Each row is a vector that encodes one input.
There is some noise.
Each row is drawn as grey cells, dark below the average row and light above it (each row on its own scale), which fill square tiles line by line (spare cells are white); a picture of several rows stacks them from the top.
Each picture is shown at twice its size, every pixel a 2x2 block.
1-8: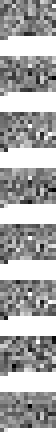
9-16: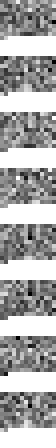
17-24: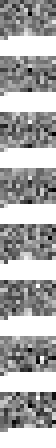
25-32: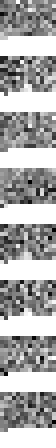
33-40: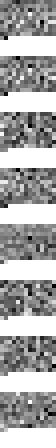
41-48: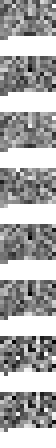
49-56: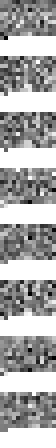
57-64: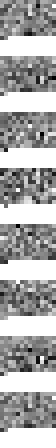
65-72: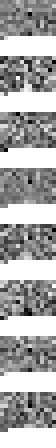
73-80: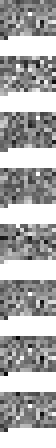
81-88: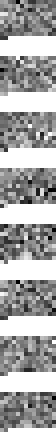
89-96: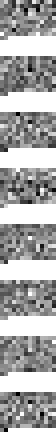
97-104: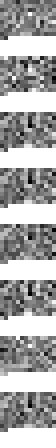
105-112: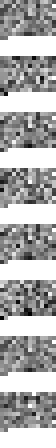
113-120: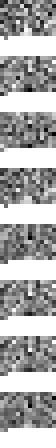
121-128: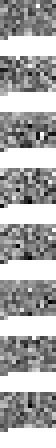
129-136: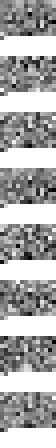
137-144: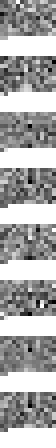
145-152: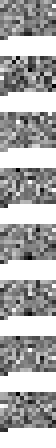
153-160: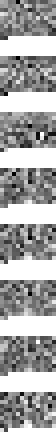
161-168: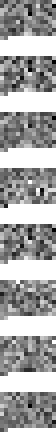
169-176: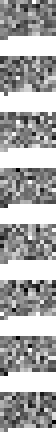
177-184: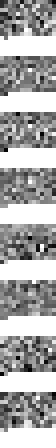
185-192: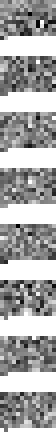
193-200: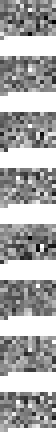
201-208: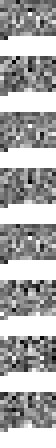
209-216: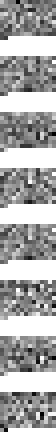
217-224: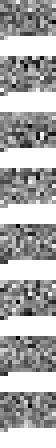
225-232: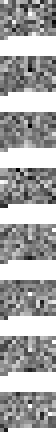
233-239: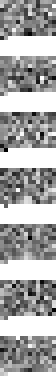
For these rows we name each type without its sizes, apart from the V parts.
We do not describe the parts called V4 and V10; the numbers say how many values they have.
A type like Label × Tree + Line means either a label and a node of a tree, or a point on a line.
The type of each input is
Bool × (Tree + V10) + V4.
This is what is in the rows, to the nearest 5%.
About 90% of them hold a true/false value, together with either a node of a tree, or a value of V10. The rest hold a value of V4.
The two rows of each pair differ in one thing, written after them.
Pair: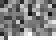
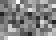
the true/false value
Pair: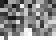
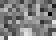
the value of V10
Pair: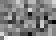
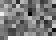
the true/false value
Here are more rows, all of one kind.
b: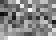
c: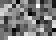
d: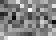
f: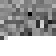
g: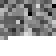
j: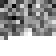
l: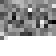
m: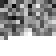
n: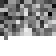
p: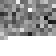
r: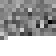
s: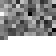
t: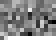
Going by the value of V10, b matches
d, j, l and m.
